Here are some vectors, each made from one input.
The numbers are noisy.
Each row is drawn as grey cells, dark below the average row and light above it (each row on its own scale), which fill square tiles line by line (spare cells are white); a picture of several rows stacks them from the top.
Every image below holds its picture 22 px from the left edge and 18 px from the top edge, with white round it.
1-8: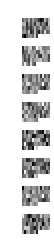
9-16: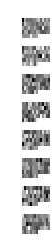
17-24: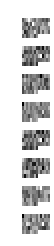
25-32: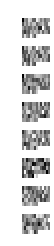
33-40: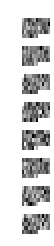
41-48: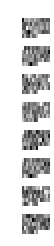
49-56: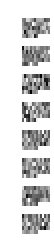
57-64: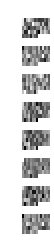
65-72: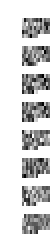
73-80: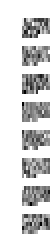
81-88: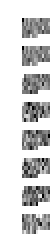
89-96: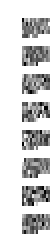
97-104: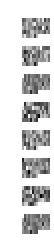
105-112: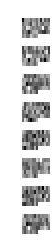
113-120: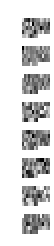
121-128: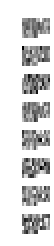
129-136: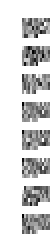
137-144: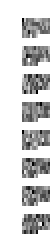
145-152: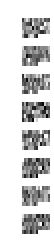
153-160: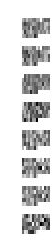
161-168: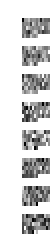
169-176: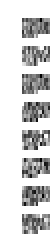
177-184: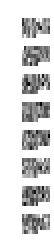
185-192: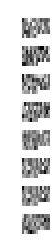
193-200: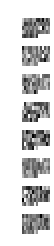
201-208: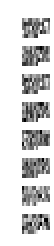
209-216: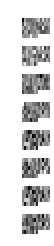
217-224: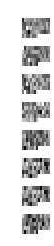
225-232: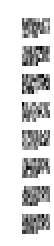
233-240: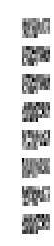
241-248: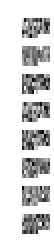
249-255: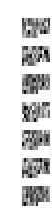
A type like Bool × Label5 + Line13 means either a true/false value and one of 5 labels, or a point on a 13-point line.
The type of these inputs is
Bool × Bool × Bool × Bool × Bool.
